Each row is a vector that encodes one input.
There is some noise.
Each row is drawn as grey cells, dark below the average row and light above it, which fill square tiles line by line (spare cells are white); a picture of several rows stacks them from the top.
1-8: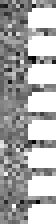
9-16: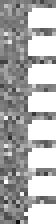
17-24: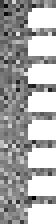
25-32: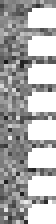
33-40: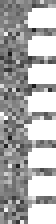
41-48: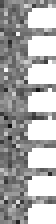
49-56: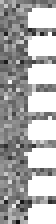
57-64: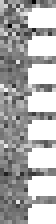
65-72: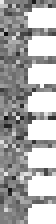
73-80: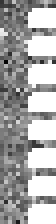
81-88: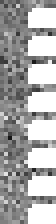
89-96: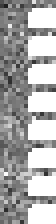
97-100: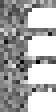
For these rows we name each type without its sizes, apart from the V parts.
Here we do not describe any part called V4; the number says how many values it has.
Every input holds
a point on a line and a true/false value, together with a list of values of V4.
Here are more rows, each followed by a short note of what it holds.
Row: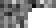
a point on a line and a true/false value, together with a list of one item
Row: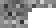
a point on a line and a true/false value, together with a list of one item
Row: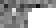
a point on a line and a true/false value, together with a list of two items
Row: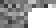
a point on a line and a true/false value, together with a list of two items
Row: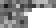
a point on a line and a true/false value, together with a list of two items
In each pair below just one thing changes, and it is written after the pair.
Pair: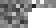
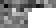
the value of V4 in item 1 of the list
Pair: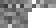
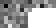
the place on the line
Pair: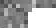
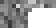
the true/false value
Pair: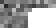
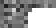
the place on the line
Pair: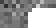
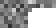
the value of V4 in item 1 of the list
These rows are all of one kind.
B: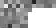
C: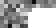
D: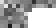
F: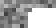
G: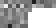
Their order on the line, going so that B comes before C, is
G, B, C, D, F.
